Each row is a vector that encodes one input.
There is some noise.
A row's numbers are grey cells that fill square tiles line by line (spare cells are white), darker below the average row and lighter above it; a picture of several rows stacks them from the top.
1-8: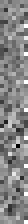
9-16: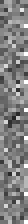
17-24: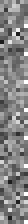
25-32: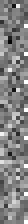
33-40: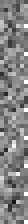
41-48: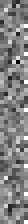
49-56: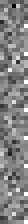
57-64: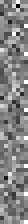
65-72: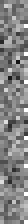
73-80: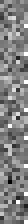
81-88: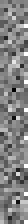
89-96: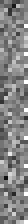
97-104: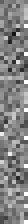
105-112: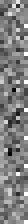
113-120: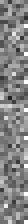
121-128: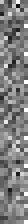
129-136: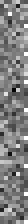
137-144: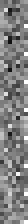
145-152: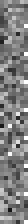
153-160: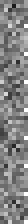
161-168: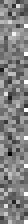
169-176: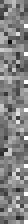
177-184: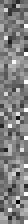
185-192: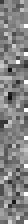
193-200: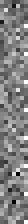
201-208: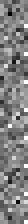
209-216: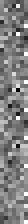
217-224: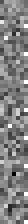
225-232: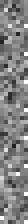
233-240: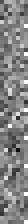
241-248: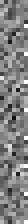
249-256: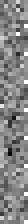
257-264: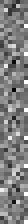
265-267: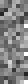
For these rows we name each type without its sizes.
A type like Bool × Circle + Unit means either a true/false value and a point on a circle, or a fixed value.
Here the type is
(Bool × Bool × Bool × Bool + Line) × Line.
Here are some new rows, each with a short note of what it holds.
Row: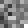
a point on a line and four true/false values
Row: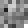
a point on a line and four true/false values
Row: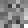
a point on a line and four true/false values
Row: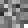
a point on a line and four true/false values
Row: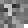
a point on a line and four true/false values
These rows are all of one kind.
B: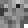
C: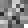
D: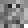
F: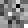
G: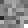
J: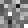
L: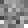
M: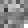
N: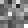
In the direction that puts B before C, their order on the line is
D, F, B, J, G, L, C, M, N.
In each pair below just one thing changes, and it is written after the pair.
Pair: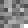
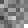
the place on the line
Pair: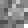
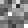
one of the four true/false values
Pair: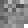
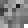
one of the four true/false values
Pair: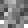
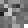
the place on the line
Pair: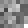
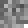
the place on the line
